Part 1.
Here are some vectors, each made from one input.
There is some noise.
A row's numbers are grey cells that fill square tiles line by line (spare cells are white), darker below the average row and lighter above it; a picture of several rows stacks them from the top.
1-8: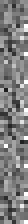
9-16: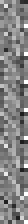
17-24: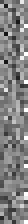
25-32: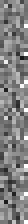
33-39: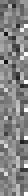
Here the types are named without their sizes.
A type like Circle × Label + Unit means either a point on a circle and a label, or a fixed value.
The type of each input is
Line.
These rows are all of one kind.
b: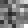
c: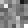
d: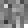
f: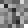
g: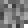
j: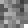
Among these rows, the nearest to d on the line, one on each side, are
b and c.
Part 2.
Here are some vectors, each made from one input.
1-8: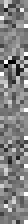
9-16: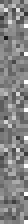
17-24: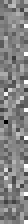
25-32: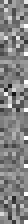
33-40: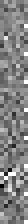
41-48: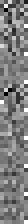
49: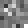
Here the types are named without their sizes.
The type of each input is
Label.
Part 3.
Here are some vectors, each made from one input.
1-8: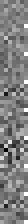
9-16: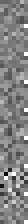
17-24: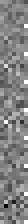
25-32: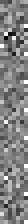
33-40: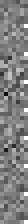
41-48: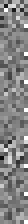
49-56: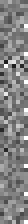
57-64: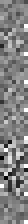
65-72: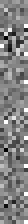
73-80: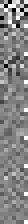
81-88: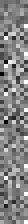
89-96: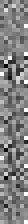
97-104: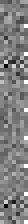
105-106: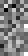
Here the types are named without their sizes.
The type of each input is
Bool × Bool × Bool.
